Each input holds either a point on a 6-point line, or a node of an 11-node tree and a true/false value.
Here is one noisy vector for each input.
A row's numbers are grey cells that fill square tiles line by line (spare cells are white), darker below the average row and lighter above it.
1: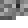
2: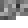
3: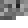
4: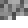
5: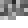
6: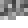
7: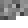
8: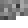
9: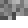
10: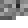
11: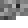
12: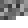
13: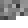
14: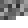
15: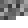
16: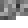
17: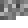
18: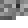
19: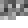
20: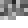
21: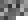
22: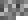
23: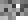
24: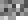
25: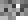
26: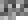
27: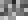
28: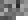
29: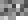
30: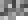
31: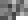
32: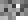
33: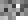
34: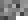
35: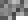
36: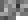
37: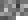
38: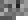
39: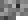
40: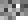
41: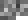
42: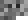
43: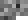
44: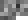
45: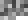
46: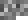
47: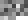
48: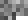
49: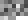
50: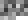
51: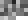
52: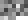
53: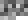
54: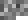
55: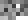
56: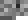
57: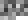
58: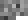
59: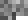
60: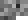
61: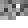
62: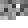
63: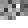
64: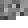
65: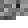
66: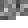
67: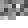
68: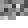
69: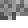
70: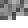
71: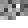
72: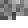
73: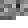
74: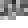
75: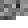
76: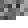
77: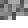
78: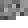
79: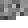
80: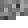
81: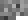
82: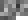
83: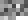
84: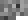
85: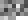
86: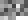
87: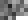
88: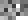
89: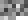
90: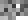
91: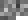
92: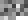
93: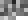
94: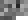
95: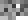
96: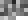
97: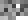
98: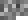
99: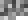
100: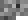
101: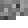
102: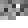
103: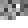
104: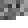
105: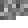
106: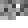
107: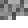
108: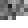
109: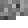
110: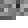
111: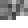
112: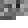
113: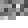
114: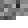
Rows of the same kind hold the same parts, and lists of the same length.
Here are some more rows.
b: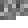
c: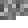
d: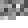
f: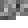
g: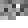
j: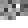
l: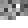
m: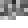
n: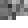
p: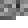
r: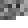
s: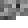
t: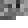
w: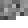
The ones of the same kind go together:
b, c, f, n, p, r, s, t, w
d, g, j, l, m

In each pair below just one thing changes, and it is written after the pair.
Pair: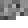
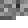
the node of the tree
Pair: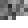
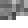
the node of the tree
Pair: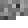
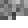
the true/false value
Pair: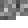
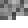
the true/false value
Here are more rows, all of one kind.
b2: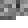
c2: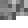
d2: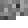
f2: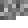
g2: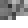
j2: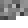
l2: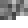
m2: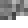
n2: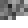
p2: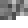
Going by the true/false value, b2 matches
d2, f2 and j2.
